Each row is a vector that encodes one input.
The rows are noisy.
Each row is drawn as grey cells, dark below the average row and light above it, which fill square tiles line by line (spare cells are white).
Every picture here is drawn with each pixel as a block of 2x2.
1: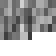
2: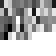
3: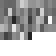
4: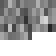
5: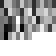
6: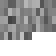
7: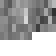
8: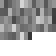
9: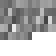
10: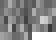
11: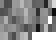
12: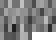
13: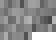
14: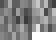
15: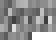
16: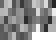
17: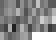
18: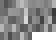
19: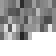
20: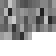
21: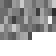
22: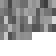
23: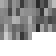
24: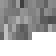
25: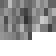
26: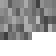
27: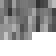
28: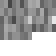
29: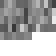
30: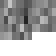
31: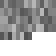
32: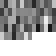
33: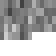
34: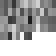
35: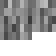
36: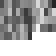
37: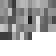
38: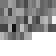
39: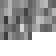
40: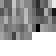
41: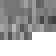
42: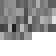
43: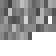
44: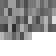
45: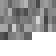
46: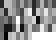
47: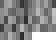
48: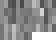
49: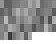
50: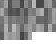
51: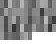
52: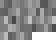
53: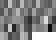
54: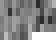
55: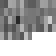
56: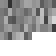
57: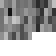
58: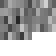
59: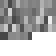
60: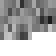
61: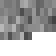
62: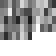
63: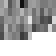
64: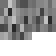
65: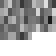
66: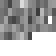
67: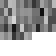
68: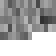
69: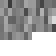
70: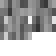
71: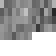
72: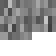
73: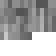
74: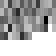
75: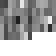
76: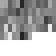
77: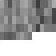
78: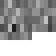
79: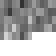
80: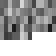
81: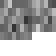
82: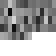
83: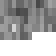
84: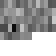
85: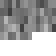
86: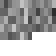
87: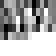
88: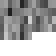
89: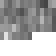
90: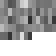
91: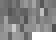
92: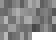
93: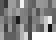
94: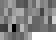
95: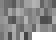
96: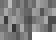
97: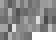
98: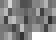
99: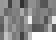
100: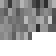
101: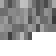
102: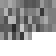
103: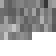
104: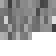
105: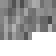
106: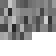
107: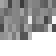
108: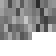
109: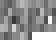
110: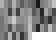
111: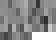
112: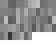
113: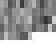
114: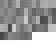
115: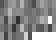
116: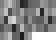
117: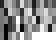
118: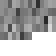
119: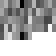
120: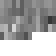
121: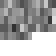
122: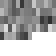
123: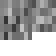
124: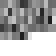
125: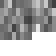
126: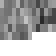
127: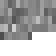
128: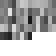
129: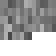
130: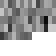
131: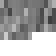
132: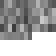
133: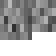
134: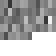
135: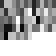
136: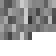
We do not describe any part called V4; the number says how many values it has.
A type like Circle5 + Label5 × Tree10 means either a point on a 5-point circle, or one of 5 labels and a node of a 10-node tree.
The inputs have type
List2(Bool × Line5 × V4).
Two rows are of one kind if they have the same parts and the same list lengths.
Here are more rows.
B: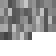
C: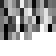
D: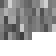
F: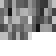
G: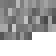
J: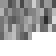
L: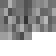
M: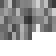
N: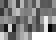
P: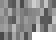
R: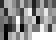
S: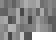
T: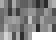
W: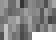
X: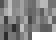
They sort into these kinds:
B, F, G, J, P, S, T, W
C, R
D, L, M, N, X

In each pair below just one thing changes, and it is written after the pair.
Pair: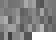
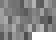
the value of V4 in item 2 of the list
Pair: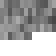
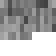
the true/false value in item 1 of the list
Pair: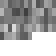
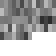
the true/false value in item 1 of the list
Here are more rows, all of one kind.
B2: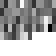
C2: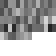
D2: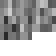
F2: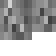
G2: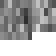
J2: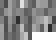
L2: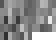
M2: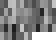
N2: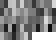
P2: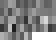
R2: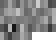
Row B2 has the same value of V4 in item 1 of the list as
C2 and J2.
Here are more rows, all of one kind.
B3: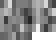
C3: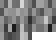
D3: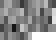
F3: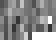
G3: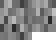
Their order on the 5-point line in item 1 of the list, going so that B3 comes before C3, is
D3, G3, B3, C3, F3.
